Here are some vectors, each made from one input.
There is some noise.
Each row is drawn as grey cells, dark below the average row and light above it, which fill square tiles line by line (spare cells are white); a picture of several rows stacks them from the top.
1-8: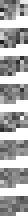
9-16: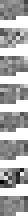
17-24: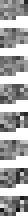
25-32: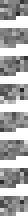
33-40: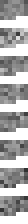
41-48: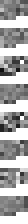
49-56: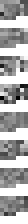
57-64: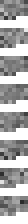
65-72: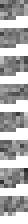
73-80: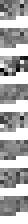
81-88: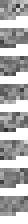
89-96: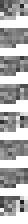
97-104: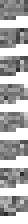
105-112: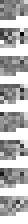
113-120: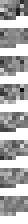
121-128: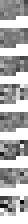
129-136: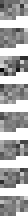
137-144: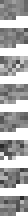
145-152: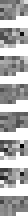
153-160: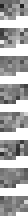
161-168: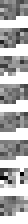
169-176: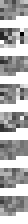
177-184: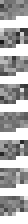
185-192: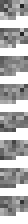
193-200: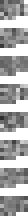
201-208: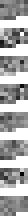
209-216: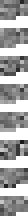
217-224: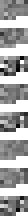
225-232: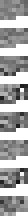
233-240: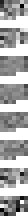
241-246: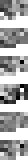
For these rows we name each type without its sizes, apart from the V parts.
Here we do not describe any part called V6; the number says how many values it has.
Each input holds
a list of items, each either a label and a value of V6, or a point on a line.
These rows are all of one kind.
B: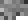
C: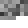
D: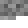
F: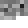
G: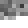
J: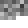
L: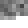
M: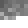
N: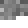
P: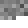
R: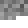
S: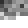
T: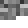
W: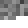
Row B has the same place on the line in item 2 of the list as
C, D, G and L.
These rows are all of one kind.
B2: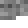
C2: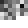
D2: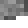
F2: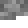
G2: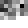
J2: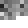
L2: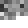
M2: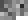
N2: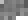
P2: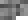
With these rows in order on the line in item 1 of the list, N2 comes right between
B2 and J2.
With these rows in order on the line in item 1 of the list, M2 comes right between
C2 and G2.
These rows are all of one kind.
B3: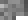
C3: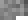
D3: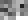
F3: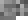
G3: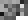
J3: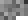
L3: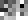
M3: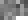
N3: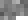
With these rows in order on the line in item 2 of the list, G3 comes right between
J3 and N3.
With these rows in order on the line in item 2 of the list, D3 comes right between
F3 and N3.
